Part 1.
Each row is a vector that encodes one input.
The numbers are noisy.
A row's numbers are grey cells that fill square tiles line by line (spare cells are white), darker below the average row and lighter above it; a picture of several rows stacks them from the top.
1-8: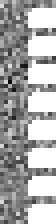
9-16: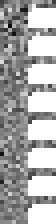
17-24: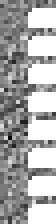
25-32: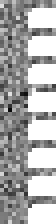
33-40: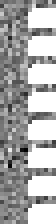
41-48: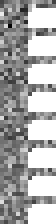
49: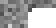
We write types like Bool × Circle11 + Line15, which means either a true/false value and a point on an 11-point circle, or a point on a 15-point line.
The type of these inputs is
Tree9.
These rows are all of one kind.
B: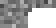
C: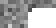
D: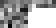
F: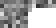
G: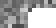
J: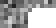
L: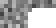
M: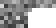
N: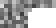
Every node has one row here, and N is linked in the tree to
L and M.
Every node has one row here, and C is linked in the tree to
B, G and L.
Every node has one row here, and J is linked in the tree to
G.
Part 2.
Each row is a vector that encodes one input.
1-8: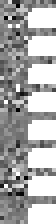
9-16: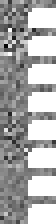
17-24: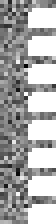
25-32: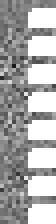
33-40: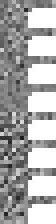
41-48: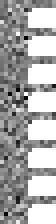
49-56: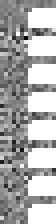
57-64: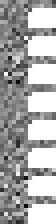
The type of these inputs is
Line11.
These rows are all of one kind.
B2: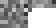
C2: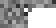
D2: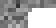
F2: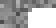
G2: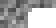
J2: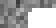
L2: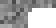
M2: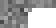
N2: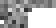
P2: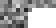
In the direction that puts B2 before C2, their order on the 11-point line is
N2, J2, G2, D2, P2, F2, L2, M2, B2, C2.
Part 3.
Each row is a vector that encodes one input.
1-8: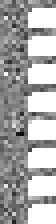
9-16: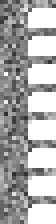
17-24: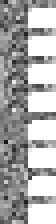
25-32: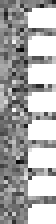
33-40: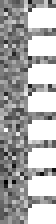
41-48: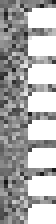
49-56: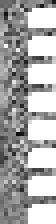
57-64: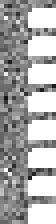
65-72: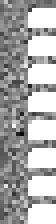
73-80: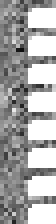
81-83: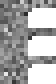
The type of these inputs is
Tree13.
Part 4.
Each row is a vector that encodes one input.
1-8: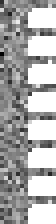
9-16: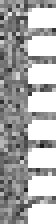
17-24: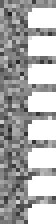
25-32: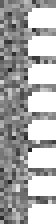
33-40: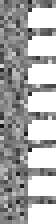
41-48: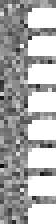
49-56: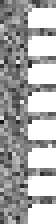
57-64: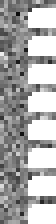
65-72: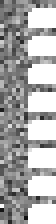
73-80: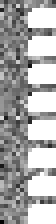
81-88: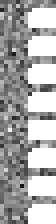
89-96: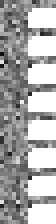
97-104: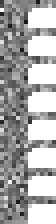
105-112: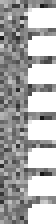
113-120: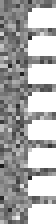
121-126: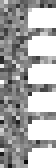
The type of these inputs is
Line11.
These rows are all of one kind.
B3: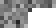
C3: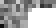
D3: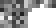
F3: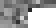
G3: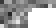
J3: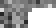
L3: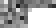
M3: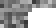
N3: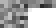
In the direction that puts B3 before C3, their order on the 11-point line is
J3, G3, M3, D3, F3, B3, C3, N3, L3.
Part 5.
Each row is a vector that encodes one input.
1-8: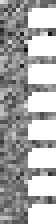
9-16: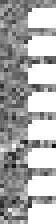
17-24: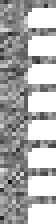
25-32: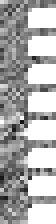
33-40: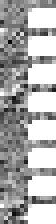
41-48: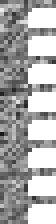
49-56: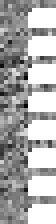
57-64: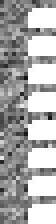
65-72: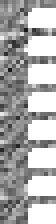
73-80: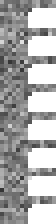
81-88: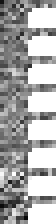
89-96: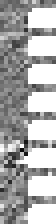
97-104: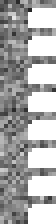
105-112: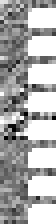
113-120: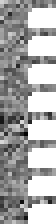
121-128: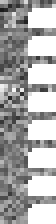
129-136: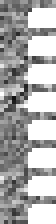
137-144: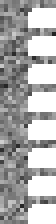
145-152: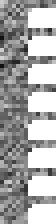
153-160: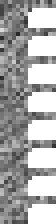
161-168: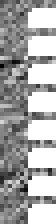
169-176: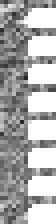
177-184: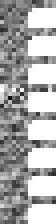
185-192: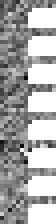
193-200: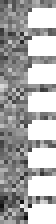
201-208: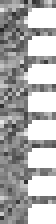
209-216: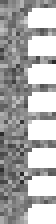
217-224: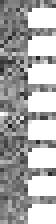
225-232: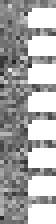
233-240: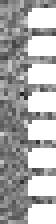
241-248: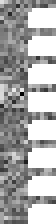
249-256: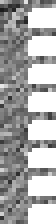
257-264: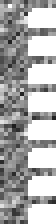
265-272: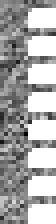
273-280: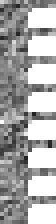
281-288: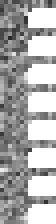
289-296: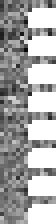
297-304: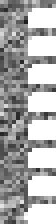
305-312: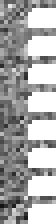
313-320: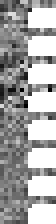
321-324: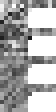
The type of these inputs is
Line16.
